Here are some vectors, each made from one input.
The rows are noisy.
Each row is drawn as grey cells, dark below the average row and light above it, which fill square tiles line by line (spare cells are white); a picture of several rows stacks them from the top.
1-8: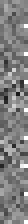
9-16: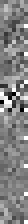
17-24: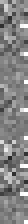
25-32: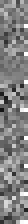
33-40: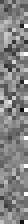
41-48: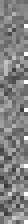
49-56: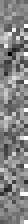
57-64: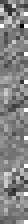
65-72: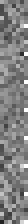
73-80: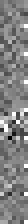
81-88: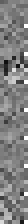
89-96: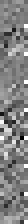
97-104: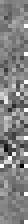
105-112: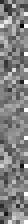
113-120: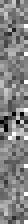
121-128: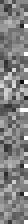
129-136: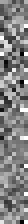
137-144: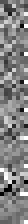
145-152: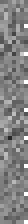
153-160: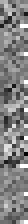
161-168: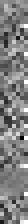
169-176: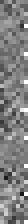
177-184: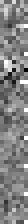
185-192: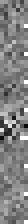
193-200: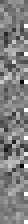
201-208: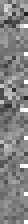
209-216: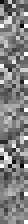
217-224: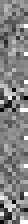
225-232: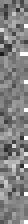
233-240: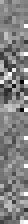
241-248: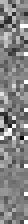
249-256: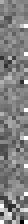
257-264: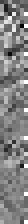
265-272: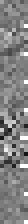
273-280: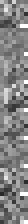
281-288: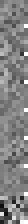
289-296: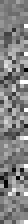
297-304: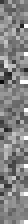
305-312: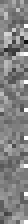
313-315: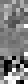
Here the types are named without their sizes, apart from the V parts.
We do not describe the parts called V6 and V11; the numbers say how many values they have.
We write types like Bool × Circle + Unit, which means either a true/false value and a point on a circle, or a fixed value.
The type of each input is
(Bool × Bool × Bool + V6) × V11 + List(Line).
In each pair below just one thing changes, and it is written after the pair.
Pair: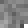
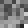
the value of V11
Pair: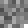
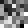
one of the three true/false values
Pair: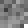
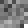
the value of V11
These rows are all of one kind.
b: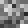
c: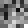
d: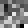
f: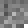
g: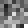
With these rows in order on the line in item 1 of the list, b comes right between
f and g.
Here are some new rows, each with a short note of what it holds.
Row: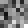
a list of two items
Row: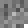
a list of two items
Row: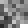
a value of V6 and a value of V11
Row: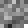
the empty list
